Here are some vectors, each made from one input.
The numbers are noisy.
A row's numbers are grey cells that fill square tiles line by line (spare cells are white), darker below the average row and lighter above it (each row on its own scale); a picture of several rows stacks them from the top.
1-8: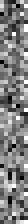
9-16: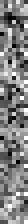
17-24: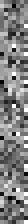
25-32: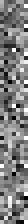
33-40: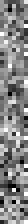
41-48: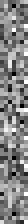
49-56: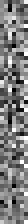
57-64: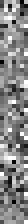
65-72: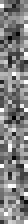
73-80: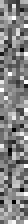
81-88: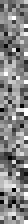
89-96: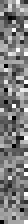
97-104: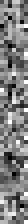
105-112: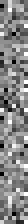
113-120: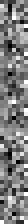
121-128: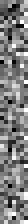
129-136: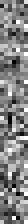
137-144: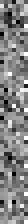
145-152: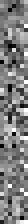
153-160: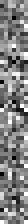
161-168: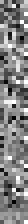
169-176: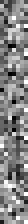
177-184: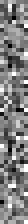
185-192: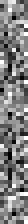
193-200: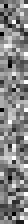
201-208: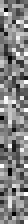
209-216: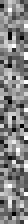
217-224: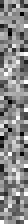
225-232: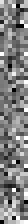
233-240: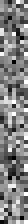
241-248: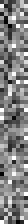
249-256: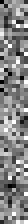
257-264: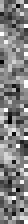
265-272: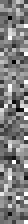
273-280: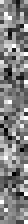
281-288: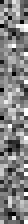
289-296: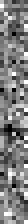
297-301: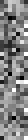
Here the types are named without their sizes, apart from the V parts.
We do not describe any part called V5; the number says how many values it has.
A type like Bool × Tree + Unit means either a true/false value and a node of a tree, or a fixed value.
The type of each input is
(Bool × Bool × Bool × Bool + Unit) × V5 + Tree.
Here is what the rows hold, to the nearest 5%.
About 35% of them hold a node of a tree. The rest hold a value of V5, together with either a fixed value, or four true/false values.
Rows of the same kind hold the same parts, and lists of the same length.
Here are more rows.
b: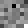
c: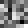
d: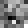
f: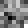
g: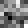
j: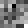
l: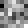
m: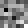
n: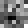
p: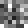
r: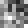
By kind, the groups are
b, j, m
c, d, f, g, n
l, p, r

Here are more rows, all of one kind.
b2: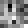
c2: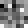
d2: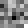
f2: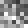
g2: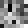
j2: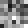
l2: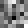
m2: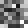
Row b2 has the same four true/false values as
l2 and m2.
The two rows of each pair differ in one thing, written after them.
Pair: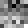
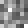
the value of V5
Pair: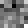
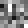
one of the four true/false values
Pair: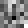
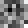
the value of V5
